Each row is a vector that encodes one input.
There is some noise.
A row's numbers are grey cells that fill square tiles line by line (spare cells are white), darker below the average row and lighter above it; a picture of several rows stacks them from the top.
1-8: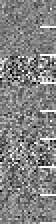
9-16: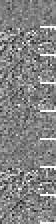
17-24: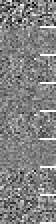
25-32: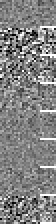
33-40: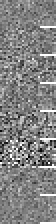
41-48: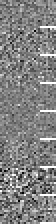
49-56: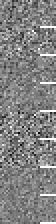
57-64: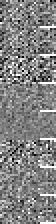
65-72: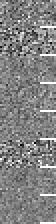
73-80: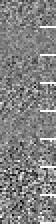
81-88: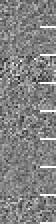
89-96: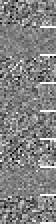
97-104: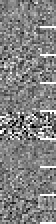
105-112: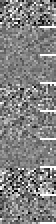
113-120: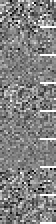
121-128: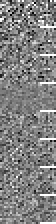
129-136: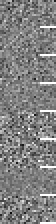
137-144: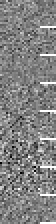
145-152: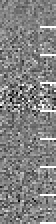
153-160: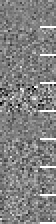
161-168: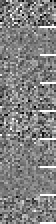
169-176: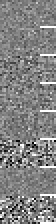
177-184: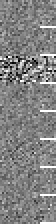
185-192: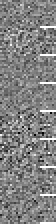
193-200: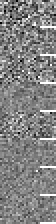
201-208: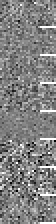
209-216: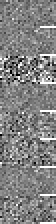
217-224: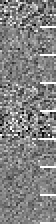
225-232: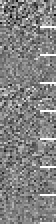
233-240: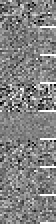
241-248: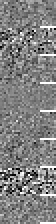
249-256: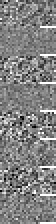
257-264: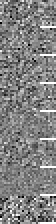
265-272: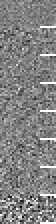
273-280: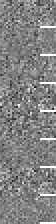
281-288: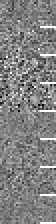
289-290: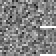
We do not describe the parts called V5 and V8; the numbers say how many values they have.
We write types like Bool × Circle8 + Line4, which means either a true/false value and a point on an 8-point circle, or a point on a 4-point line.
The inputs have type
Circle9 × ((Line7 + V8) × V5 + Tree7).
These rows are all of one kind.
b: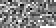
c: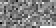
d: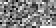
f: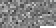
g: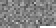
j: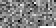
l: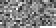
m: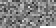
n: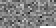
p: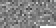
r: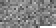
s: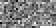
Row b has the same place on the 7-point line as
j and n.
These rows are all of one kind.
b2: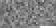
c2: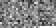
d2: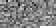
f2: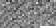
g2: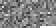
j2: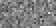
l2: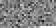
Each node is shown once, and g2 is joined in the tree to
d2.
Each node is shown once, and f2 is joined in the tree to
b2 and j2.
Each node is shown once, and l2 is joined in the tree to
c2 and j2.
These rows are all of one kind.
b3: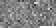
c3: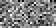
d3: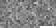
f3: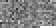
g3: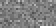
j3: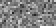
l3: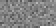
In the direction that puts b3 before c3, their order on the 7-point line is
b3, d3, j3, c3, g3, f3, l3.
